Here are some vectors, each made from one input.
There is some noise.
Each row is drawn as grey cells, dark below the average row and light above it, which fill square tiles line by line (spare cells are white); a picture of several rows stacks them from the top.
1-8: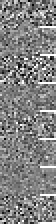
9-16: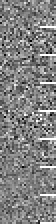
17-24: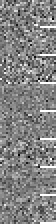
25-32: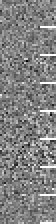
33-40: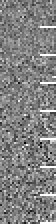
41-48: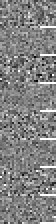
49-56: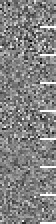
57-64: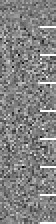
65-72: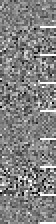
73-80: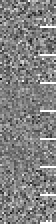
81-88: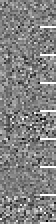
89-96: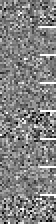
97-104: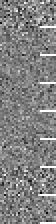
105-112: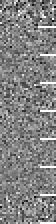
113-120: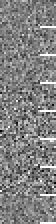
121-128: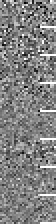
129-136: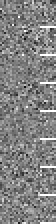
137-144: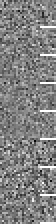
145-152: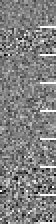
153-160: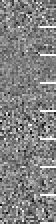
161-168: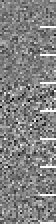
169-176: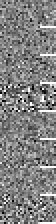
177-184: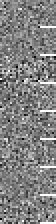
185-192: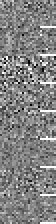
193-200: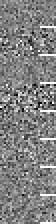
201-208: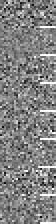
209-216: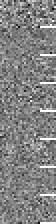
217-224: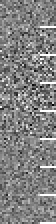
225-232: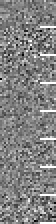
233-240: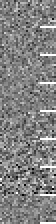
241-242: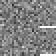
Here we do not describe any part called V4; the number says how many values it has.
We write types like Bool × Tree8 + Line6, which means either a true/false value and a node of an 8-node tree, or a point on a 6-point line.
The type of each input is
(Line9 + V4) × Tree9 + Tree10 × Tree10.
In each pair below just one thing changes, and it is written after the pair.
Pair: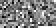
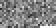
the node of the tree
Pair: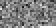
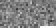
the place on the 9-point line
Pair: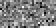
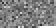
the place on the 9-point line
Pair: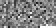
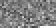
the place on the 9-point line
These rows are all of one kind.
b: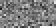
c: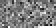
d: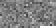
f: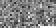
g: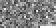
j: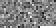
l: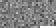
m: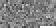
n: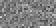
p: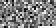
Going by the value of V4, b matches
d, f and n.
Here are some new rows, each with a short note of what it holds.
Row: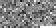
a node of a 9-node tree and a value of V4
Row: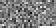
a node of a 9-node tree and a value of V4
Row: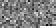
a node of each of two 10-node trees
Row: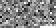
a point on a 9-point line and a node of a 9-node tree
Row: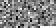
a node of each of two 10-node trees
